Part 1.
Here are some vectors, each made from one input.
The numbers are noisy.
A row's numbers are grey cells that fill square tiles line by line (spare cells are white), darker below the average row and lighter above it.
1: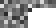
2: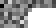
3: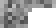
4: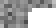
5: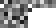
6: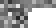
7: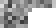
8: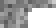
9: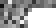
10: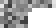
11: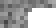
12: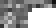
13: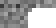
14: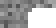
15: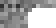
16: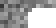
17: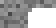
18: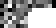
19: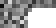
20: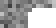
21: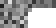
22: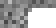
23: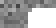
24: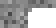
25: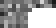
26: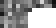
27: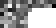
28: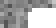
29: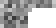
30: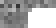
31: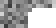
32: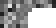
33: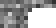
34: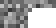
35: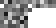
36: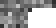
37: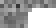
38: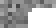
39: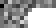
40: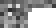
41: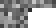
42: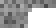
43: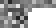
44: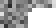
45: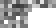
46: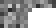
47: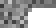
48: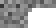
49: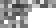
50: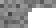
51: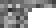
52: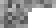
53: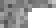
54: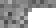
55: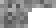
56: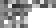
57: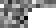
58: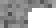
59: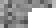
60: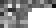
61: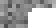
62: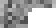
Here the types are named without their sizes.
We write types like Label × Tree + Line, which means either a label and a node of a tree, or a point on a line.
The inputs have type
Line × Line + Tree + Unit.
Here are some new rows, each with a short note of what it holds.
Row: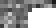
a node of a tree
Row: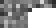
a node of a tree
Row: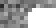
a point on each of two lines
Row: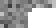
a point on each of two lines
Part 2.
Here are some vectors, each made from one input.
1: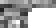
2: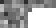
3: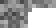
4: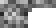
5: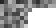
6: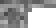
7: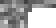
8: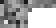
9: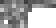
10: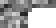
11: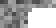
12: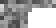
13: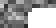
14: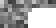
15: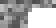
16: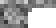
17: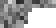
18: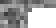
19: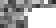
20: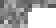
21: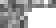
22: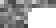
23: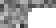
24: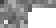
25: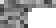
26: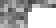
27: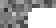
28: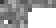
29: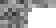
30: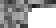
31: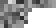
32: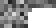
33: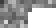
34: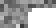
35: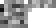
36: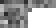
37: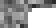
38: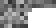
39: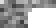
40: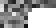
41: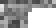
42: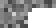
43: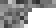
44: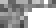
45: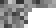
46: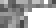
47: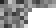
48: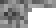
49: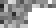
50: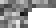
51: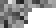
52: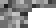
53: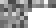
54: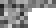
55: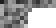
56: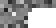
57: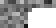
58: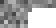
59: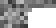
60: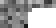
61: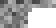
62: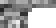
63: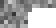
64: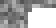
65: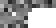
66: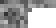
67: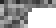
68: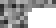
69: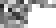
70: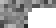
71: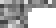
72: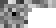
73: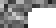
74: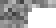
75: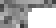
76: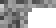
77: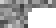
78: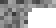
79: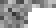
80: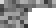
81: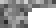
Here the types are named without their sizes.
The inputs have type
Label + Line.
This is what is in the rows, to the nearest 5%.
About 50% of them hold a label. The rest hold a point on a line.
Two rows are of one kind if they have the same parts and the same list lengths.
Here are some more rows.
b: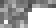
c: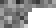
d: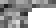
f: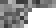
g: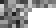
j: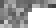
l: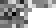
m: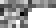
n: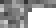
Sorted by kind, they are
b, c, f, g, j, l, n
d, m

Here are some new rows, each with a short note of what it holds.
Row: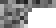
a point on a line
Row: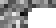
a label
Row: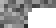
a label
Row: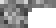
a label
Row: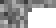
a point on a line
